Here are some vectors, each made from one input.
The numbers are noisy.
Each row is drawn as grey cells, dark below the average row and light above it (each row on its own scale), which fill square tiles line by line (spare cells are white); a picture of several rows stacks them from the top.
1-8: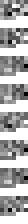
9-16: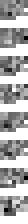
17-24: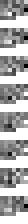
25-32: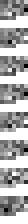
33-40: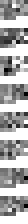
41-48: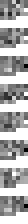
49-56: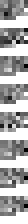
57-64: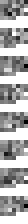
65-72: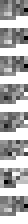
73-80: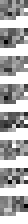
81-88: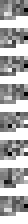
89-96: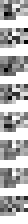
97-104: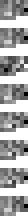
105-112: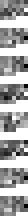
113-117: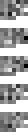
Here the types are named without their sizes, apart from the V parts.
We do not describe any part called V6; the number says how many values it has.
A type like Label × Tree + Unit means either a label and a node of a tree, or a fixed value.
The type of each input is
Bool × (Tree + Unit) × V6.
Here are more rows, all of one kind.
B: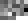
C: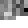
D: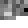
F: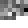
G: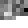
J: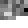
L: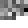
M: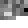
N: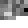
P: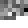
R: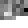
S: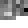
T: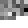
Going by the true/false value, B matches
F, L, P and T.
